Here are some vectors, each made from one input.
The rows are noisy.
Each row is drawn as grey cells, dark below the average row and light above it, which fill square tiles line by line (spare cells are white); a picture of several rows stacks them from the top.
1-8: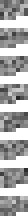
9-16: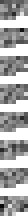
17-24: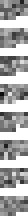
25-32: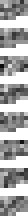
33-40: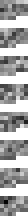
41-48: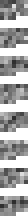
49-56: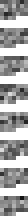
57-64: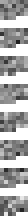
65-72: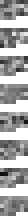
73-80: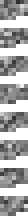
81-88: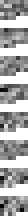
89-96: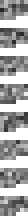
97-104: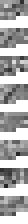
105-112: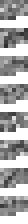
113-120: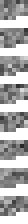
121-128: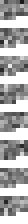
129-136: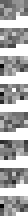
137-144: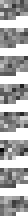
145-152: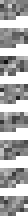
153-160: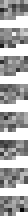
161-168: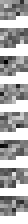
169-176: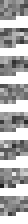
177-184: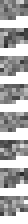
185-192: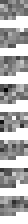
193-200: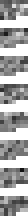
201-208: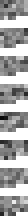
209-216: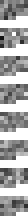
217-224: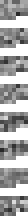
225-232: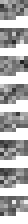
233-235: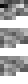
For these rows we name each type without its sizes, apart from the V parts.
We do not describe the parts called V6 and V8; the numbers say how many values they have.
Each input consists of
a value of V8, together with either a label, or a true/false value and a value of V6.
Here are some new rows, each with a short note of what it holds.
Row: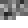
a label and a value of V8
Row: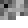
a label and a value of V8
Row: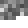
a true/false value, a value of V6 and a value of V8
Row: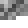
a true/false value, a value of V6 and a value of V8
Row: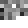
a label and a value of V8
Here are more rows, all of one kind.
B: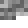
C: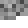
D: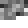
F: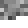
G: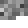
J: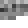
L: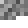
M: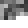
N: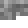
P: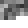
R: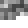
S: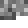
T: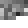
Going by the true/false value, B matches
C, J and R.
